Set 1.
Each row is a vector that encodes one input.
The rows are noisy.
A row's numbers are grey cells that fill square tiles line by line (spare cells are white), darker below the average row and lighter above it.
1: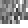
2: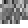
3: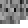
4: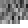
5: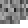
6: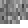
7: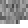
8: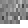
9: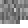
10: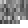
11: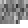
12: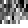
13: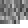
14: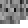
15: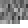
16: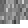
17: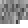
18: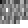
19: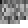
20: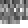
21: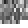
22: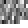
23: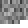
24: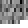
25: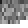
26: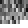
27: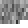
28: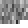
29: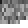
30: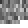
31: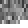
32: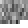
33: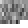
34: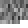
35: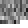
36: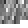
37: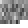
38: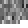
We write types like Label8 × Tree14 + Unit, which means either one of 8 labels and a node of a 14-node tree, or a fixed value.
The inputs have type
Label5 × Line5.
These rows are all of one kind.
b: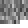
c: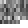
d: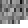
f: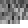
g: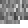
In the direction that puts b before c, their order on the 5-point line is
f, g, d, b, c.
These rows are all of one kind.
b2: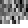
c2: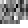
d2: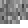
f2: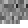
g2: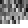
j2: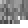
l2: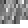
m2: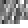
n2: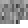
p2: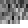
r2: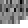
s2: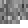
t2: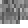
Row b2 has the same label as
g2, l2 and m2.
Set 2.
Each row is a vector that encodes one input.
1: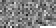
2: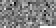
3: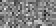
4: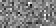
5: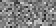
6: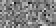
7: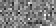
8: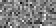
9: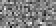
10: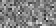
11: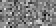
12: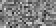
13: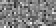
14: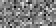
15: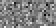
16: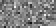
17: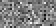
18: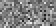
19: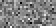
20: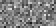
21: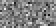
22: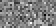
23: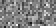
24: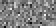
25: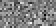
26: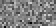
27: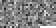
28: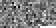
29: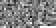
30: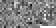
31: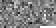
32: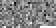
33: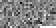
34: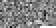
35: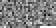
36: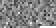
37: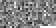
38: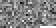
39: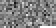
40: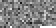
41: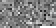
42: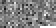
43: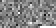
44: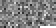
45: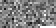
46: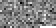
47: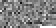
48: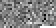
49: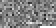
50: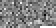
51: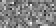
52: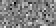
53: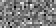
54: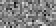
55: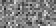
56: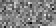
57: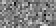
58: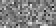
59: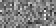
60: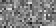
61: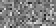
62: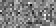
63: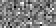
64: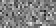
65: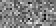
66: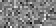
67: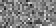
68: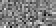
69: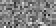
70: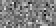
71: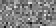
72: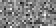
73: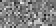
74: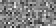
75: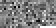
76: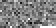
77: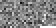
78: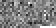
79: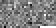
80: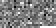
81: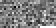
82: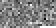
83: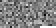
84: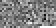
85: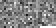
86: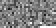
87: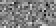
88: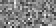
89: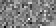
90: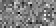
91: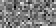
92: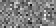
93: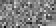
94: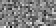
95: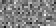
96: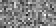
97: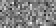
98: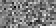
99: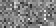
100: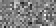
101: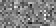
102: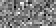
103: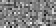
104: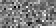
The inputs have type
Bool × (Circle10 + Unit).
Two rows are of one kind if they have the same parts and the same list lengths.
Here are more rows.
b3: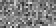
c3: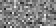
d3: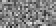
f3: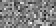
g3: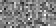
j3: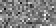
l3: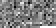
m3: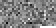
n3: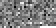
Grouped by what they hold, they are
b3, c3, d3, f3, g3, j3, m3
l3, n3

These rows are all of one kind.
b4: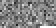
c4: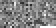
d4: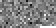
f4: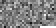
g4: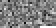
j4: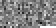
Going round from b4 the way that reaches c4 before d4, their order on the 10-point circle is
b4, c4, j4, f4, g4, d4.
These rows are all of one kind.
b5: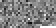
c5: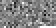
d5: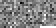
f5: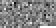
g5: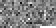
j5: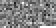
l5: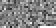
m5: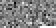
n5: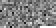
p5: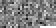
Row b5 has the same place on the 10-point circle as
c5, g5, j5 and m5.
